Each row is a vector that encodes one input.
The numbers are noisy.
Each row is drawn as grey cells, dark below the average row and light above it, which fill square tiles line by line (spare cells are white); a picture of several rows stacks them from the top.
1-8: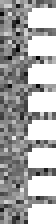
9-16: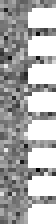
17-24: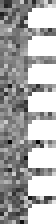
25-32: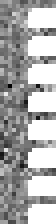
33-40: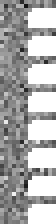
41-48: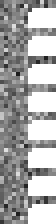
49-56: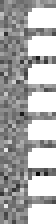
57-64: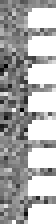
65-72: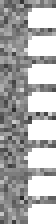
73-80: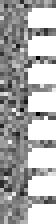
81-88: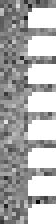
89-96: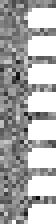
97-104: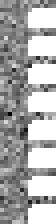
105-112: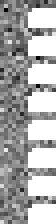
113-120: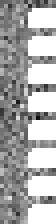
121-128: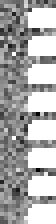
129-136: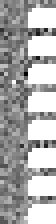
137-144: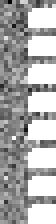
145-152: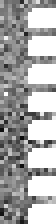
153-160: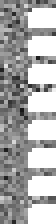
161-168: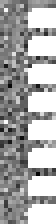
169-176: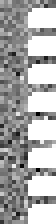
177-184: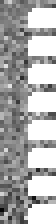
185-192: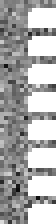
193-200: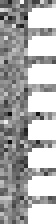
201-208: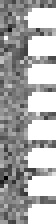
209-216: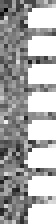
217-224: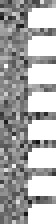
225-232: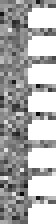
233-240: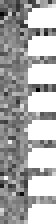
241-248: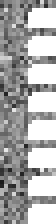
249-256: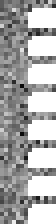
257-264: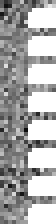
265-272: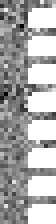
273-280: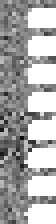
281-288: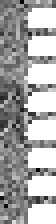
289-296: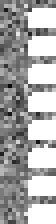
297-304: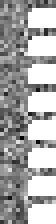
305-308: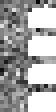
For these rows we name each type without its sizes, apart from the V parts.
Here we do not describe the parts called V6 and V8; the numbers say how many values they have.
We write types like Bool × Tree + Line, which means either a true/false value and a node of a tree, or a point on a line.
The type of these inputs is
(Bool × Circle + V6) × (Tree + V8).
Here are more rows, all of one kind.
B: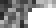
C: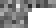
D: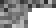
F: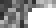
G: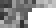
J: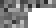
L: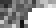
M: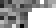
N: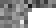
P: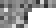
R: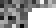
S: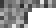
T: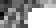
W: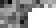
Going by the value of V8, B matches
F, G, L and T.
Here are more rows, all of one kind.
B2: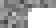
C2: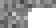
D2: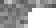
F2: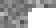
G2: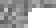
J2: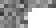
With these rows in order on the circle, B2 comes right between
C2 and G2.
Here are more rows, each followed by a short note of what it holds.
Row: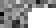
a point on a circle, a true/false value and a value of V8
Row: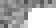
a point on a circle, a node of a tree and a true/false value
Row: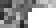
a point on a circle, a true/false value and a value of V8
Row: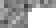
a point on a circle, a node of a tree and a true/false value
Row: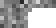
a node of a tree and a value of V6
